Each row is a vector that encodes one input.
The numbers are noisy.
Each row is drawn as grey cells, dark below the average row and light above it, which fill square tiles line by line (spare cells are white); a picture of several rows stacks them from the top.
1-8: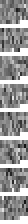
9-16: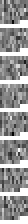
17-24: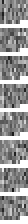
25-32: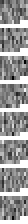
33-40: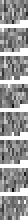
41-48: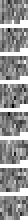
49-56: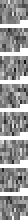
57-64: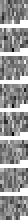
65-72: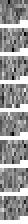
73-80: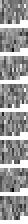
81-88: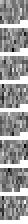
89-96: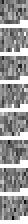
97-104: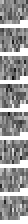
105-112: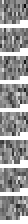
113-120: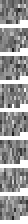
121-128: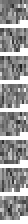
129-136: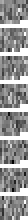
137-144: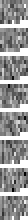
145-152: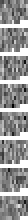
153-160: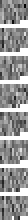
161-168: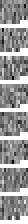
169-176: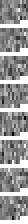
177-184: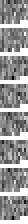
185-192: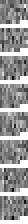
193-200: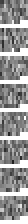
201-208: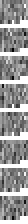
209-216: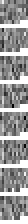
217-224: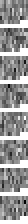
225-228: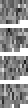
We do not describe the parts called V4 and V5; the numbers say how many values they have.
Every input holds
three true/false values, together with either one of 6 labels and a value of V4, or a point on a 7-point line and a value of V5.
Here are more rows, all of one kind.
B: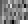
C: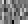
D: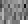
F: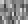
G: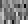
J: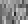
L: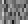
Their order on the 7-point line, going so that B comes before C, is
D, B, G, L, C, J, F.
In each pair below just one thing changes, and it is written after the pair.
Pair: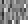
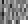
the value of V4
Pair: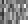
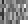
the label
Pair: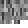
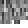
the value of V4
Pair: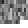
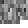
the value of V4
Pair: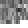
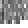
one of the three true/false values
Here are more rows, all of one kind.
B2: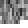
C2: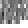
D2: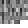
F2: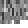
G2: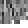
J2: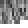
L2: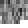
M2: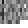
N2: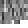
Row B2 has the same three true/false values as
J2 and L2.
